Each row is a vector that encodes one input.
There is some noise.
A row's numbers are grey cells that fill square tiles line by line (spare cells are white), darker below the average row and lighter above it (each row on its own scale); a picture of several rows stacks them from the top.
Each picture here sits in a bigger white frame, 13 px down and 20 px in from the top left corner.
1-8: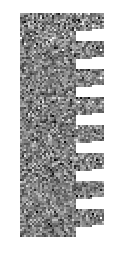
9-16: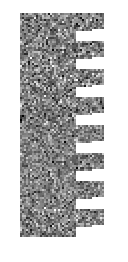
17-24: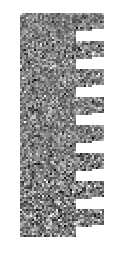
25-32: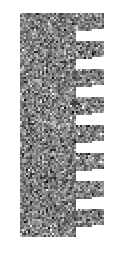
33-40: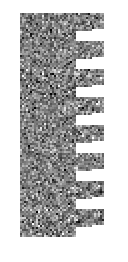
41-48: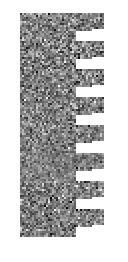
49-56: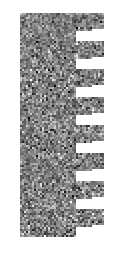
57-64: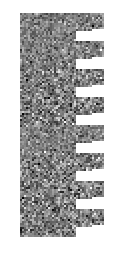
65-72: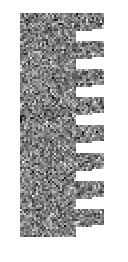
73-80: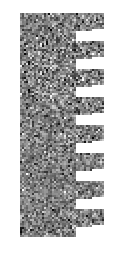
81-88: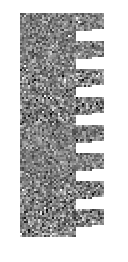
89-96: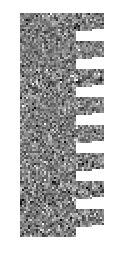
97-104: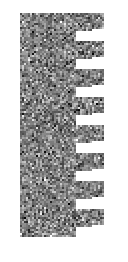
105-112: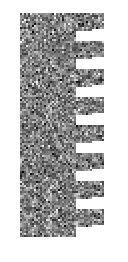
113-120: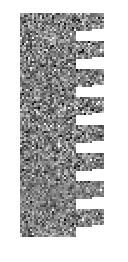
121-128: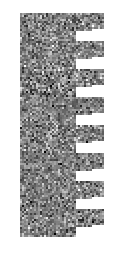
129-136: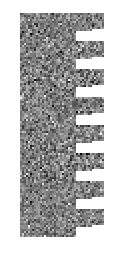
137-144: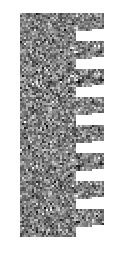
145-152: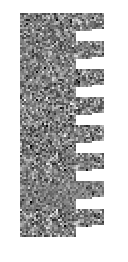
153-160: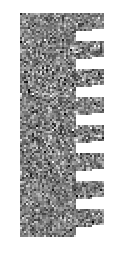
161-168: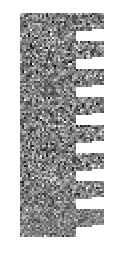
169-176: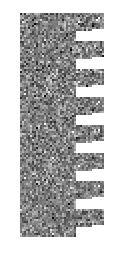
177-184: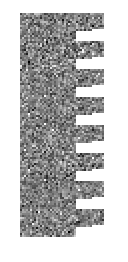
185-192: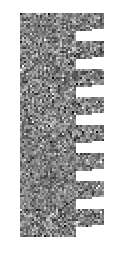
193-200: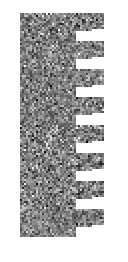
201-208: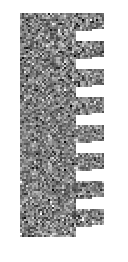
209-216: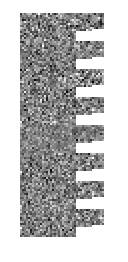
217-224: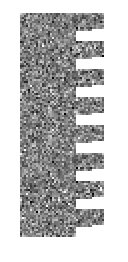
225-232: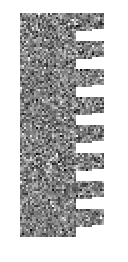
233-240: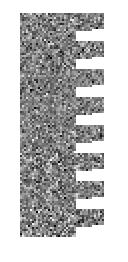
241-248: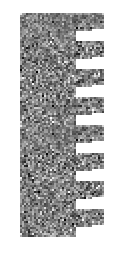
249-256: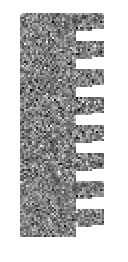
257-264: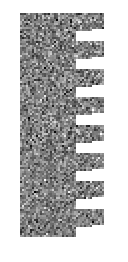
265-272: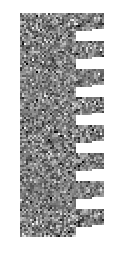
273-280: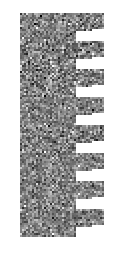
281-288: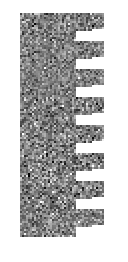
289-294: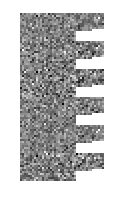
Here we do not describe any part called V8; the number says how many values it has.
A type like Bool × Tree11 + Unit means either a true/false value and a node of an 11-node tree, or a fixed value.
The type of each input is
Bool × List2(V8) + Circle5 + Line7.
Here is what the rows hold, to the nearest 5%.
About 15% of them hold a point on a 5-point circle. About 20% of them hold a point on a 7-point line. The rest hold a true/false value, together with a list of up to two values of V8.
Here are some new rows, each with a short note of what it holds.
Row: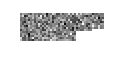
a point on a 7-point line
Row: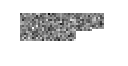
a true/false value, together with a list of one item
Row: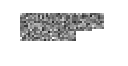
a point on a 7-point line
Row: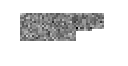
a point on a 7-point line
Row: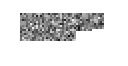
a true/false value, together with a list of one item
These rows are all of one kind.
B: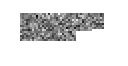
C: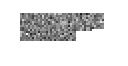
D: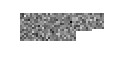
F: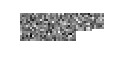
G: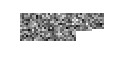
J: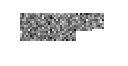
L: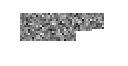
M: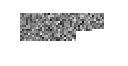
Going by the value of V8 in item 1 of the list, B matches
F and G.
